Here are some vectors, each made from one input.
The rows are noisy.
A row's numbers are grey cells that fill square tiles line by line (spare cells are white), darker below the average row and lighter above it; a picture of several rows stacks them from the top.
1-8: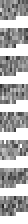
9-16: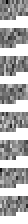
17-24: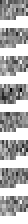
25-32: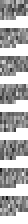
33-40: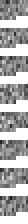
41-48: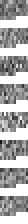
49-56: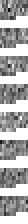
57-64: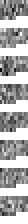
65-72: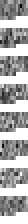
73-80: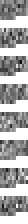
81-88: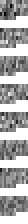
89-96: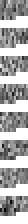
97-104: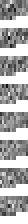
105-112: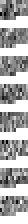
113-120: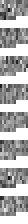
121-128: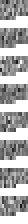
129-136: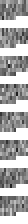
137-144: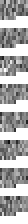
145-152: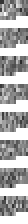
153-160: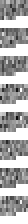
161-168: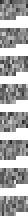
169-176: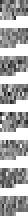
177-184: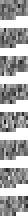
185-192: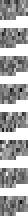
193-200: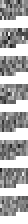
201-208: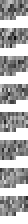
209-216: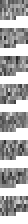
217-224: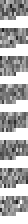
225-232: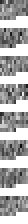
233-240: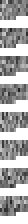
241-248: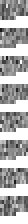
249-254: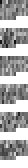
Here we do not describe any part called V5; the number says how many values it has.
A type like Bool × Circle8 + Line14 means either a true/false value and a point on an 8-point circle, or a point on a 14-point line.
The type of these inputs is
Label7 × V5 + List2(Circle6) + Tree7.
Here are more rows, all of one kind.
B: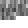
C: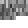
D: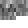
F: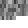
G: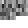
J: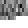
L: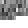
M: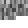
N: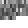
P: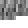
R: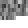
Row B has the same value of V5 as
L, M and P.
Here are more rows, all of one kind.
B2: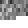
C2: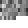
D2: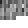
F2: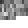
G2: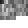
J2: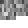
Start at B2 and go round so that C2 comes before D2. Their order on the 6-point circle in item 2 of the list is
B2, C2, F2, D2, G2, J2.
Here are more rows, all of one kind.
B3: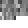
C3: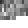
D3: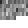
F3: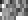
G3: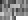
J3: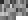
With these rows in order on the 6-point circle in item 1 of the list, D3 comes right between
G3 and J3.
